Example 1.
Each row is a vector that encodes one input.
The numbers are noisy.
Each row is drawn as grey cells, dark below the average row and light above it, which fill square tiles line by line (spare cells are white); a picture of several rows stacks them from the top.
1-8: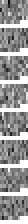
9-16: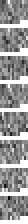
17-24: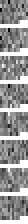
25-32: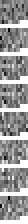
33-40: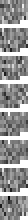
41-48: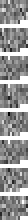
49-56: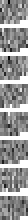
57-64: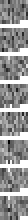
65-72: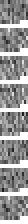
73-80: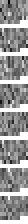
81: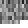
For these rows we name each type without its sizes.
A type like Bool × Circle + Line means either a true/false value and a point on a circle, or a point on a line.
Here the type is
List(Line).
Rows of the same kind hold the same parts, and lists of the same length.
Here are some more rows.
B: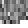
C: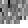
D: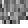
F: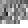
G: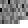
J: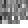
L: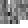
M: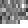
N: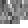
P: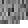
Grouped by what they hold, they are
B, D
C, F, J, M
G, L, N, P

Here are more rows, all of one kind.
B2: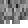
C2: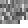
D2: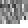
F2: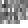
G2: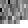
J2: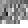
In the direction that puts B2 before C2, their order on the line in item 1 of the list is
G2, B2, C2, D2, F2, J2.
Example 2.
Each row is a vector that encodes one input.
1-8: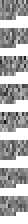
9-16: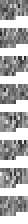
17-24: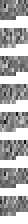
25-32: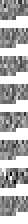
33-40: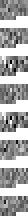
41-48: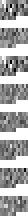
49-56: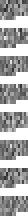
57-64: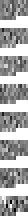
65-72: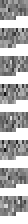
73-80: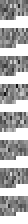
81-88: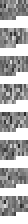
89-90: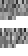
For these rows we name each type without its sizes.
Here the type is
List(Circle).
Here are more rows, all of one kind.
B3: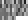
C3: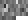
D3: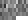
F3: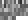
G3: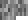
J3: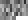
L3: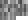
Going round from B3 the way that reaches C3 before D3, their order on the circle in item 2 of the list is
B3, F3, J3, C3, D3, G3, L3.
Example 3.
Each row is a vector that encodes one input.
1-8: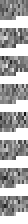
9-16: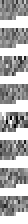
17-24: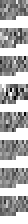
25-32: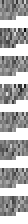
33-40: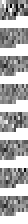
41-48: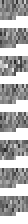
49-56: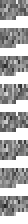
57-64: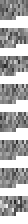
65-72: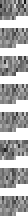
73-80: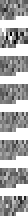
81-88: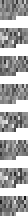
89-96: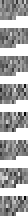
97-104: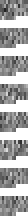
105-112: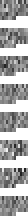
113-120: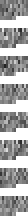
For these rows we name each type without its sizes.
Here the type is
List(Line).
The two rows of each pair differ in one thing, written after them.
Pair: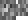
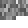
the place on the line in item 2 of the list
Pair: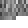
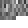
the place on the line in item 2 of the list
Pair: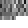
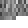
the place on the line in item 1 of the list
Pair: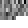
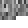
the place on the line in item 1 of the list
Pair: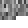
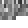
the place on the line in item 2 of the list
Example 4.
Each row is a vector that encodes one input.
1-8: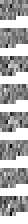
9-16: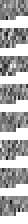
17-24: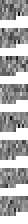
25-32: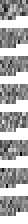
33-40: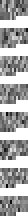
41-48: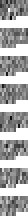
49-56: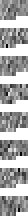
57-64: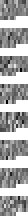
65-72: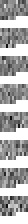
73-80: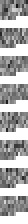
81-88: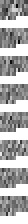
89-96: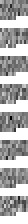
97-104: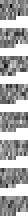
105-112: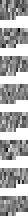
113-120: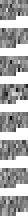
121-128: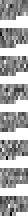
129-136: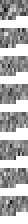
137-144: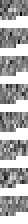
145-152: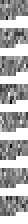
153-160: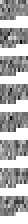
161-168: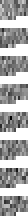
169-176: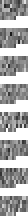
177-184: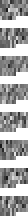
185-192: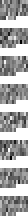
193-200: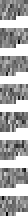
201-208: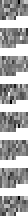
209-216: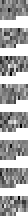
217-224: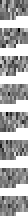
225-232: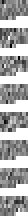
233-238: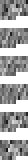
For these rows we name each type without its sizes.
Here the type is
Circle + Line × Line.
